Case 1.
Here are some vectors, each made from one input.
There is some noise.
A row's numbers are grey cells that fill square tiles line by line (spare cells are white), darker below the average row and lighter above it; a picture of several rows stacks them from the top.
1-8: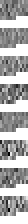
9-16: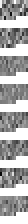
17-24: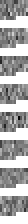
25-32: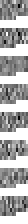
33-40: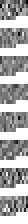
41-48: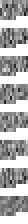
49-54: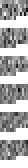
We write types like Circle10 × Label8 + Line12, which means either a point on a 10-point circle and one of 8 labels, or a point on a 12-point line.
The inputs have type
Line4 + Line7.
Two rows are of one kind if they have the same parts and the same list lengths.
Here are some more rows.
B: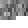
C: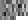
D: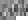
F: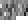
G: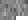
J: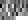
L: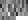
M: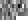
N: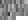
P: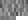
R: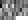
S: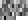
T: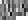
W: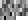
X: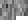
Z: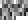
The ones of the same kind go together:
B, D, F, G, J, L, N, P, R, X
C, M, S, T, W, Z

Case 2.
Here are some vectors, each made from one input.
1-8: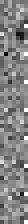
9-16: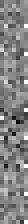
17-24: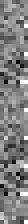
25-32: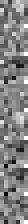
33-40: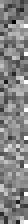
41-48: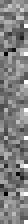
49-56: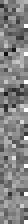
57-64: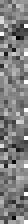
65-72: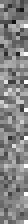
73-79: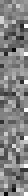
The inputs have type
Label9 + Line5.
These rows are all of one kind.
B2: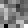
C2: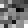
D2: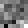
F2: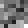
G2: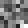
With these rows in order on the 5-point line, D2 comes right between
B2 and F2.
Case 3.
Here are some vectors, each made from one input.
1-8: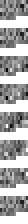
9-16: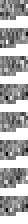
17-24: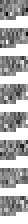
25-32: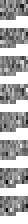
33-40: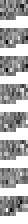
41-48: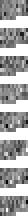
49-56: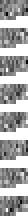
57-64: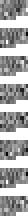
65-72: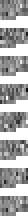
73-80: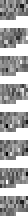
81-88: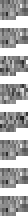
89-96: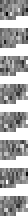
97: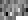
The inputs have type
Bool × Circle5.
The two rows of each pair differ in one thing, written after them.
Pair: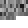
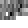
the true/false value
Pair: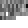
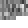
the place on the 5-point circle
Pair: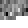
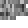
the place on the 5-point circle
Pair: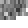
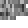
the true/false value
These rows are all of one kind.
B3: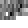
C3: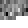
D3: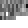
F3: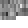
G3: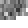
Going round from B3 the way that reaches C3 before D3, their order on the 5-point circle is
B3, G3, F3, C3, D3.
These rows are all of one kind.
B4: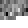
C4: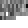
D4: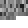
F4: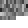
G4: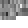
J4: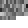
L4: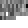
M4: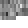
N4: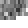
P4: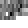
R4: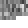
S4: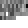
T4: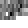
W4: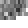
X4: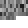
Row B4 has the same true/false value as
D4, G4, M4 and X4.
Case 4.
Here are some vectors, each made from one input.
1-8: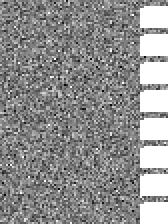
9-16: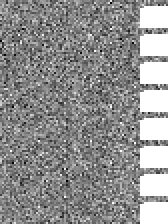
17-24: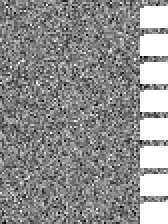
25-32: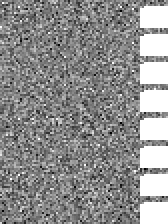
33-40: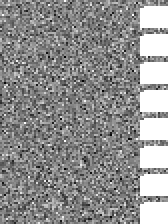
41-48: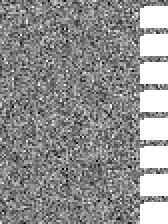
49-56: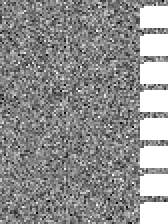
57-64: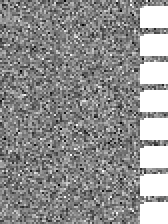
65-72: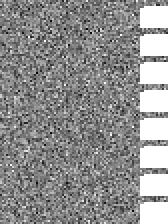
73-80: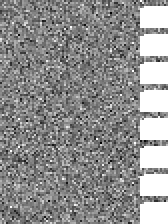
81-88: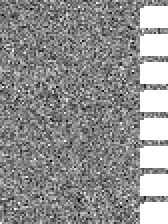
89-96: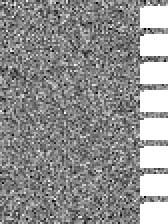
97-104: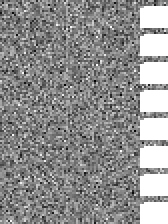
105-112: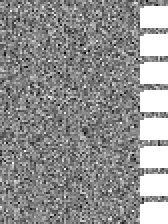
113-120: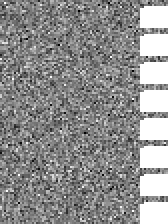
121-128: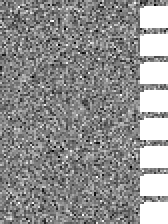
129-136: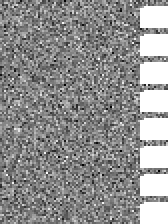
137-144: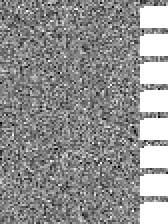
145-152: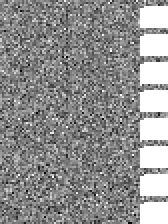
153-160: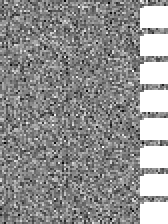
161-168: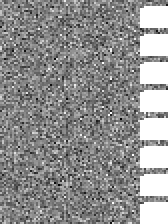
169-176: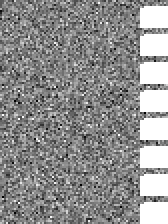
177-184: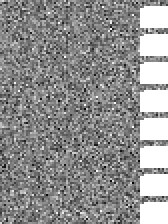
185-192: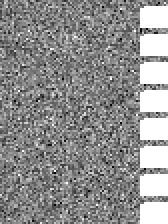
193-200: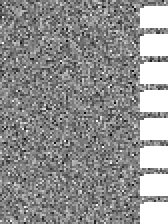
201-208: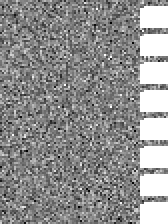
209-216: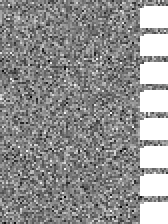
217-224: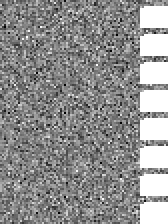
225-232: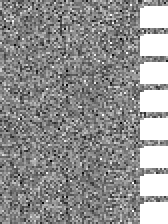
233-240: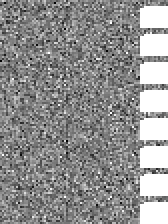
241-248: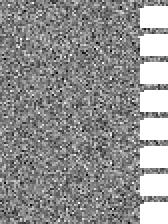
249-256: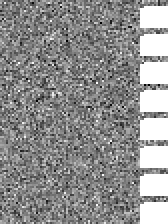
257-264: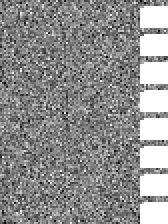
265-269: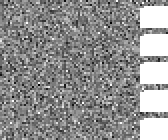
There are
2 kinds of row.
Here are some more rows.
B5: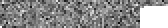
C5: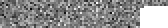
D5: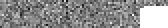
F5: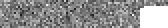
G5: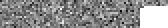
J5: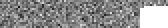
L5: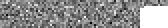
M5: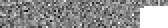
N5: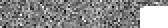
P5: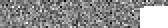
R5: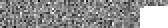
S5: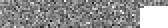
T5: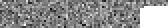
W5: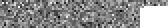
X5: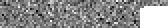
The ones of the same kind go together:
B5, C5, G5, L5, N5, P5, R5, T5, W5, X5
D5, F5, J5, M5, S5

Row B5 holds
a point on an 11-point circle and one of 10 labels.
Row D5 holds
one of 10 labels.
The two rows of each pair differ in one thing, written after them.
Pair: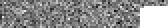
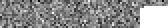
the place on the 11-point circle
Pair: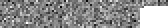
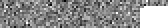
the label
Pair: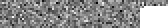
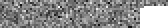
the place on the 11-point circle
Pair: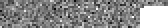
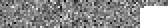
the place on the 11-point circle
